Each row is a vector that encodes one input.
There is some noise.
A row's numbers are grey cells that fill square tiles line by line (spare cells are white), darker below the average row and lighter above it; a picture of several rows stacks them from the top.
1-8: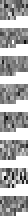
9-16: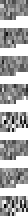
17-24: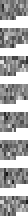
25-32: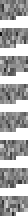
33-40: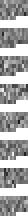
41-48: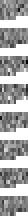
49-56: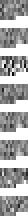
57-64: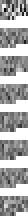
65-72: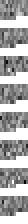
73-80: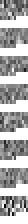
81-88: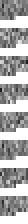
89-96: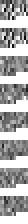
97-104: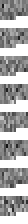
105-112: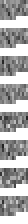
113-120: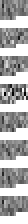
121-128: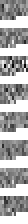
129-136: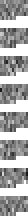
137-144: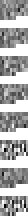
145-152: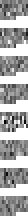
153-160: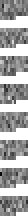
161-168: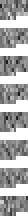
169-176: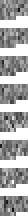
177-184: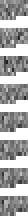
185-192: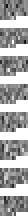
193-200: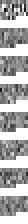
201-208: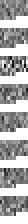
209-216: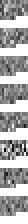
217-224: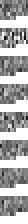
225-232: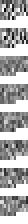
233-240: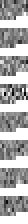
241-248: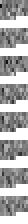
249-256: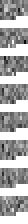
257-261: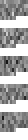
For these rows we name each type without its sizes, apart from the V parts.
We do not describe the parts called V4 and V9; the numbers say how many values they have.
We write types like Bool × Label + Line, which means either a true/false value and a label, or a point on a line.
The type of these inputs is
Bool × (Line + V9) + V4.
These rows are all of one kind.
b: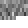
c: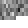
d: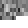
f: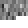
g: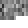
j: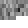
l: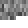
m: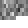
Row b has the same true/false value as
f and l.
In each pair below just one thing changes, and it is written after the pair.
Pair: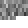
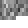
the true/false value
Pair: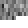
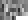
the true/false value
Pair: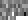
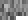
the place on the line
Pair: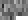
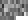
the true/false value
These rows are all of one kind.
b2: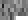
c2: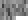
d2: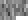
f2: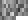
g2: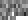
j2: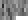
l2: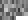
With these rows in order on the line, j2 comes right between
b2 and c2.
